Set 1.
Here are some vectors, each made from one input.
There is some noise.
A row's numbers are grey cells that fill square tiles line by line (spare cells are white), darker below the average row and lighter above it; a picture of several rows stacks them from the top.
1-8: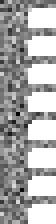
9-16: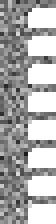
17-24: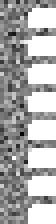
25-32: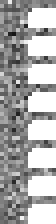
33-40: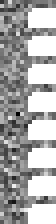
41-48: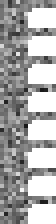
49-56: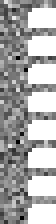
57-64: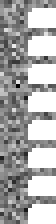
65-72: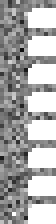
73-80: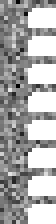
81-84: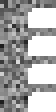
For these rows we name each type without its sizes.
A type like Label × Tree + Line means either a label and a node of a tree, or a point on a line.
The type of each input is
(Bool × Bool × Bool + Unit) × Circle.
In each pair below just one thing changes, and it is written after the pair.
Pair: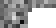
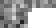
one of the three true/false values
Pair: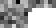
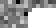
one of the three true/false values
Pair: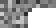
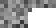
the place on the circle
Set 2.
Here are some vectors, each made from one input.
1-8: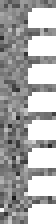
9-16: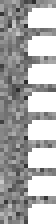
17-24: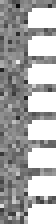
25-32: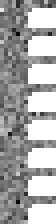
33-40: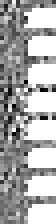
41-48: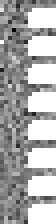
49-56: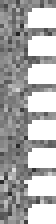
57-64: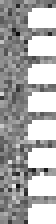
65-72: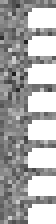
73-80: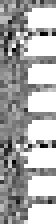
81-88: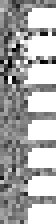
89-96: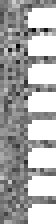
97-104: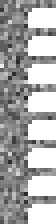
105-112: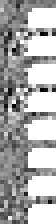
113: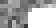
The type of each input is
Bool × Bool × Bool × Bool × Tree7 + Unit.
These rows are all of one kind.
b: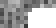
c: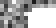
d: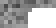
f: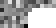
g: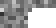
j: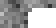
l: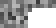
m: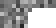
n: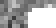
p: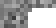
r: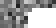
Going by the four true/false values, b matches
g and l.
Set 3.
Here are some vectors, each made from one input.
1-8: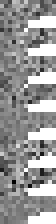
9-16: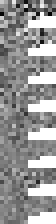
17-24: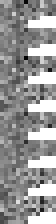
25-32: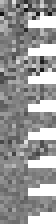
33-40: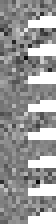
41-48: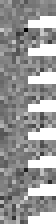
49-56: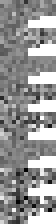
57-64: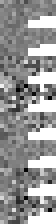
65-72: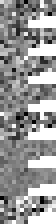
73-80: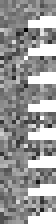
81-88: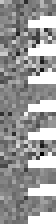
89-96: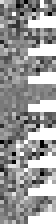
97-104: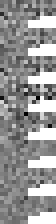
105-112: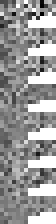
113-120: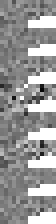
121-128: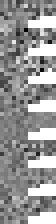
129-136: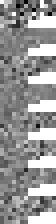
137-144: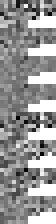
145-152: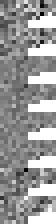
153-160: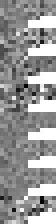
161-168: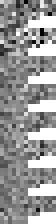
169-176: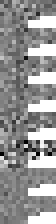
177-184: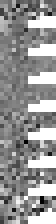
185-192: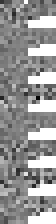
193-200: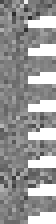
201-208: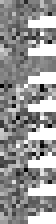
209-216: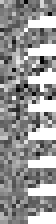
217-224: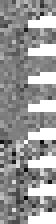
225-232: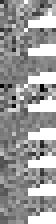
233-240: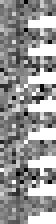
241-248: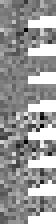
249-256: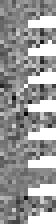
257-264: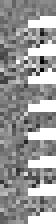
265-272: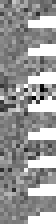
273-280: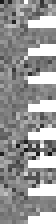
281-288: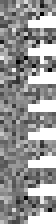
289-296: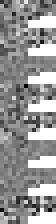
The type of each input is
Circle9 + Line11 × Line11 + Unit.
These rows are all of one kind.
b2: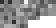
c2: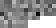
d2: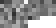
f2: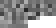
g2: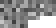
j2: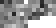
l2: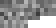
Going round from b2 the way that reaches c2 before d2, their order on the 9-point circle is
b2, j2, l2, c2, f2, d2, g2.
